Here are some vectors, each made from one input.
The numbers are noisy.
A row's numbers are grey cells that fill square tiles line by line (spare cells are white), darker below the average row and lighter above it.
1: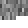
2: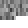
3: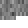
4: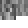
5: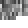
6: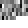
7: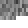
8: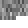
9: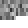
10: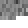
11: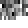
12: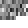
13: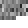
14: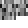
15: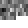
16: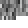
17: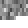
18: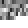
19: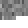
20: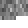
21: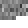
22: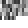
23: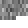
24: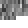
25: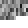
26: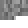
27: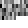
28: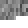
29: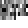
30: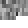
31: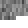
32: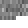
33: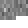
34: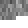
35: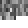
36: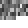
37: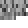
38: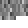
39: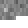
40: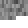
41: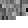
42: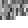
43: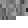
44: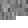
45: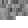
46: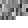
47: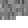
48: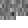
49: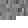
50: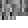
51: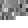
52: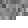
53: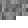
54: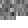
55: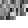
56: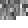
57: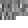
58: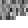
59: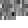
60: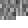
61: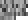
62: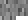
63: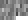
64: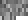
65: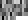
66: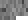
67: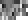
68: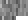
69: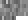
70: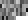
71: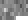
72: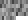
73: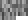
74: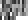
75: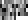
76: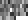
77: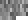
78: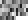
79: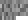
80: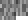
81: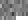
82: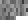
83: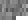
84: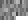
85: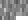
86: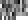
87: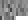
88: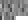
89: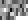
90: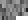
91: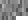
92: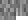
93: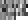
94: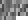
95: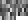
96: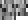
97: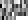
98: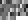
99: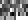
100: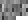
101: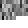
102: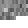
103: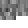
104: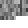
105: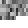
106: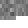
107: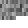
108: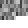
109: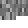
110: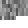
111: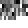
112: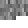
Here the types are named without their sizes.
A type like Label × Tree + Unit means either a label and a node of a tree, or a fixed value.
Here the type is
Bool × Label + Unit.
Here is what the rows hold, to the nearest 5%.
About 10% of them hold a fixed value. The rest hold a label and a true/false value.
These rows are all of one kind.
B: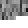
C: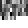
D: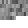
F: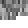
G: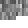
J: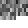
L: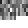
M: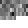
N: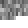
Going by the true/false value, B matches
D and J.
